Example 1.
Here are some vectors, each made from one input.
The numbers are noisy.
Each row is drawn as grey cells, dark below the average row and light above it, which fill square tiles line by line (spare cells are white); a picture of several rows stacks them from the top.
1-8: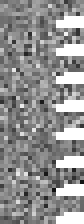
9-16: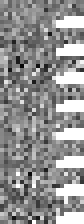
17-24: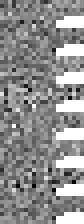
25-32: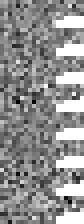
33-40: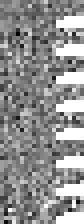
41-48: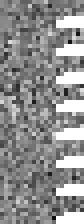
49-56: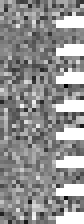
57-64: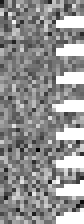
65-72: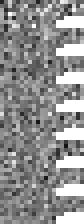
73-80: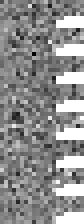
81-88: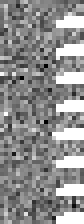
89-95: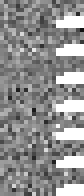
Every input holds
one of 7 labels.
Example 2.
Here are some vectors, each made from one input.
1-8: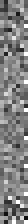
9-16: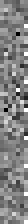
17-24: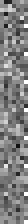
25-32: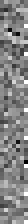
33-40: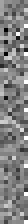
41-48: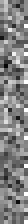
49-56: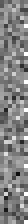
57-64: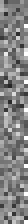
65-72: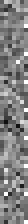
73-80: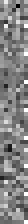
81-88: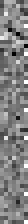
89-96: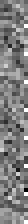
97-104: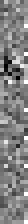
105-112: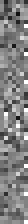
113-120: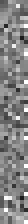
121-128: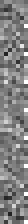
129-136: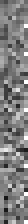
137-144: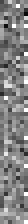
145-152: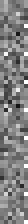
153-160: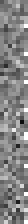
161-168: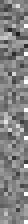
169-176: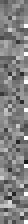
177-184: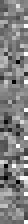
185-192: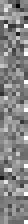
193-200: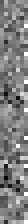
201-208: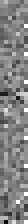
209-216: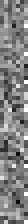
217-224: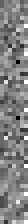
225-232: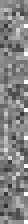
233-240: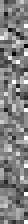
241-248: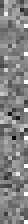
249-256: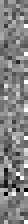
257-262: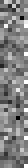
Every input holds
four true/false values.
